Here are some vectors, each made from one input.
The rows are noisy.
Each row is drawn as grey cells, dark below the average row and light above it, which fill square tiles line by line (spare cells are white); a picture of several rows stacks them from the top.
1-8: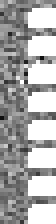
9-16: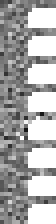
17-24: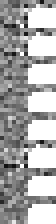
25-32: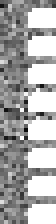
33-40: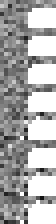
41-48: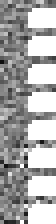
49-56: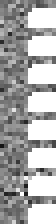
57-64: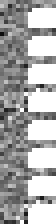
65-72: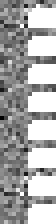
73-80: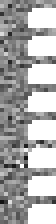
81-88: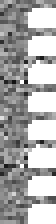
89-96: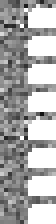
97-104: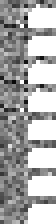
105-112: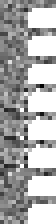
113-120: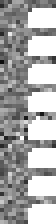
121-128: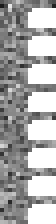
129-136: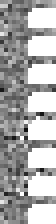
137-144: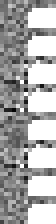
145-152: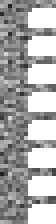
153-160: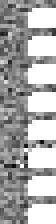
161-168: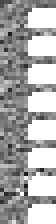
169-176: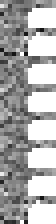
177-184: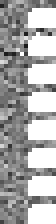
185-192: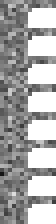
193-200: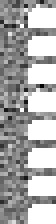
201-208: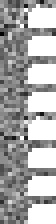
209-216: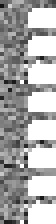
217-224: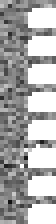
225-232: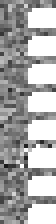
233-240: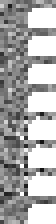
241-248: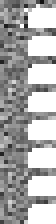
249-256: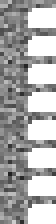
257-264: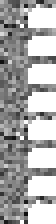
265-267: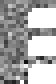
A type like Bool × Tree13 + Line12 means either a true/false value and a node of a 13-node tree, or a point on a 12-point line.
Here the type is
(Bool × Bool × Bool + Unit) × (Tree11 + Unit).
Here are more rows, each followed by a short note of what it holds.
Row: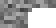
a node of an 11-node tree and three true/false values
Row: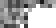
a fixed value
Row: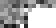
a node of an 11-node tree
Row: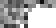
a fixed value
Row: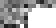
a node of an 11-node tree
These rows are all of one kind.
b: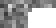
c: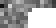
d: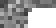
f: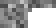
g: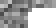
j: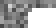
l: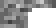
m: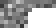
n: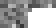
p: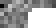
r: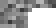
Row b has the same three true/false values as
f and n.
